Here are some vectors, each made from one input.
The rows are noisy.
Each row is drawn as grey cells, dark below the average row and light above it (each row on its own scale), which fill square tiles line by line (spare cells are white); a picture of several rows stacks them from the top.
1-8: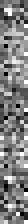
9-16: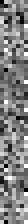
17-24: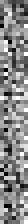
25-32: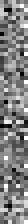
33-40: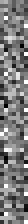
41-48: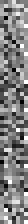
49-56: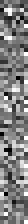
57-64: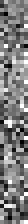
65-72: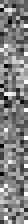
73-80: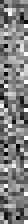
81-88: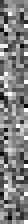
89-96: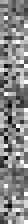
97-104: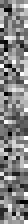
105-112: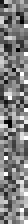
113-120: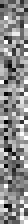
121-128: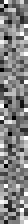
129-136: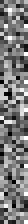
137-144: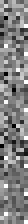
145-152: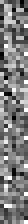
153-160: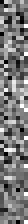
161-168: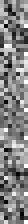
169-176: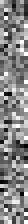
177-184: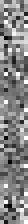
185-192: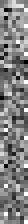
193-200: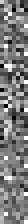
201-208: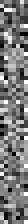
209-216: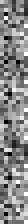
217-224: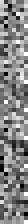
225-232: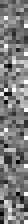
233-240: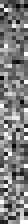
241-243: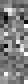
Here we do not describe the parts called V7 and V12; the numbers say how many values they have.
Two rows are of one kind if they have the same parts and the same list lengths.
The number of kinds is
4.
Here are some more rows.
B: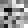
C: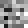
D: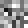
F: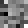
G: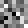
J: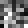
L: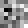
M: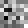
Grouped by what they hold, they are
B, C
D
F, J
G, L, M

